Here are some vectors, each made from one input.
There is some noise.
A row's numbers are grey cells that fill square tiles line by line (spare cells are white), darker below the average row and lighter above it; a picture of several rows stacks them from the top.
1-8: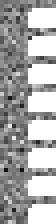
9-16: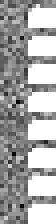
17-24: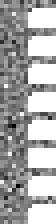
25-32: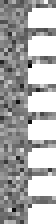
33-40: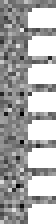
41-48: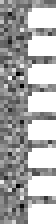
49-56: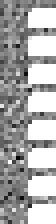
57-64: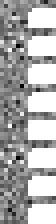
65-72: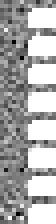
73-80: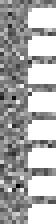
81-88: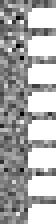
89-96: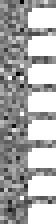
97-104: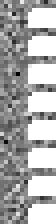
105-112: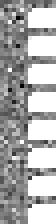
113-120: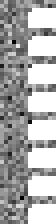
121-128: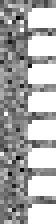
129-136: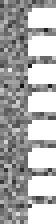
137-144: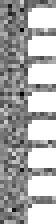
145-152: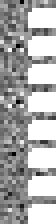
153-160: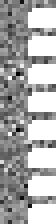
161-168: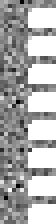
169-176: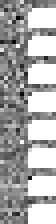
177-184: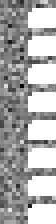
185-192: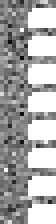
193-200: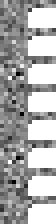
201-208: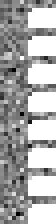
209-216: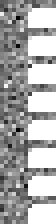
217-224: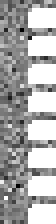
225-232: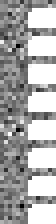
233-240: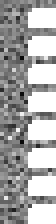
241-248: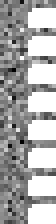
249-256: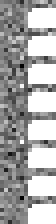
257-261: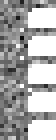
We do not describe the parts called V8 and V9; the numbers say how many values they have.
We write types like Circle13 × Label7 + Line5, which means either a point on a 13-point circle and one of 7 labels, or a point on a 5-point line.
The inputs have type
(Bool × Circle6 + Unit) × V8 × V9 + Line5.
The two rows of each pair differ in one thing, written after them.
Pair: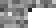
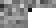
the value of V8
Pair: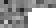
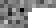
the value of V8
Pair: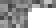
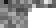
the value of V8
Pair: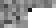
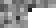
the place on the 6-point circle
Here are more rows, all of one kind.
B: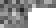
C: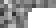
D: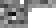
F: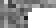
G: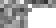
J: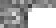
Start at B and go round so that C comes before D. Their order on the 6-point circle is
B, J, C, G, D, F.
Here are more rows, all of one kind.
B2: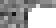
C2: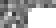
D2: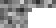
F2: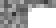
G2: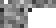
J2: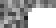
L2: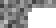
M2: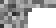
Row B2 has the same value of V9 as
C2 and J2.
